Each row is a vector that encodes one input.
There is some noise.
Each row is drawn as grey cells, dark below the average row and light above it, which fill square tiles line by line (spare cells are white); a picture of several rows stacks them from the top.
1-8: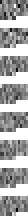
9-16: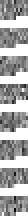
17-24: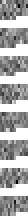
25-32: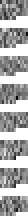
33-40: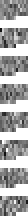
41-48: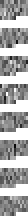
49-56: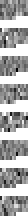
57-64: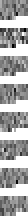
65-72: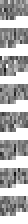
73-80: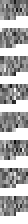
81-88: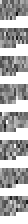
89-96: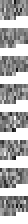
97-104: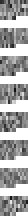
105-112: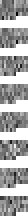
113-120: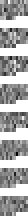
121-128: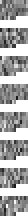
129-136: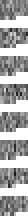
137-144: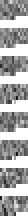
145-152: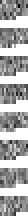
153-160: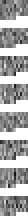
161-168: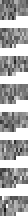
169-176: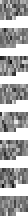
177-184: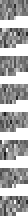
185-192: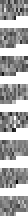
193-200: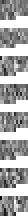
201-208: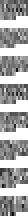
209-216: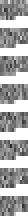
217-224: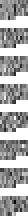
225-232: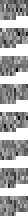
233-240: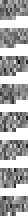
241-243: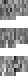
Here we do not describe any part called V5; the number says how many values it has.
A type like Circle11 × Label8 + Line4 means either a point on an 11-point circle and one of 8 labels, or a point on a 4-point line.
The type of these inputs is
(Label9 + Line6) × Line6 + Tree7 + V5.
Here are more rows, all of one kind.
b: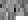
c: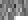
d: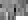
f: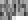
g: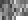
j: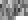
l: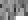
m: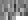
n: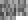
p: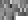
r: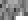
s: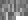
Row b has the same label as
d, j, l and r.
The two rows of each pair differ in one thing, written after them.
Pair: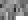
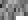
the place on the 6-point line
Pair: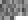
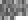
the place on the 6-point line
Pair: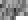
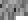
the place on the 6-point line
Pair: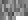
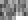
the label
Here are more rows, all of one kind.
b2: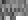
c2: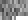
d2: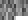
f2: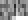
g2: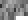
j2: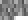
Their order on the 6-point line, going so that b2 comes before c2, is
b2, c2, j2, g2, f2, d2.
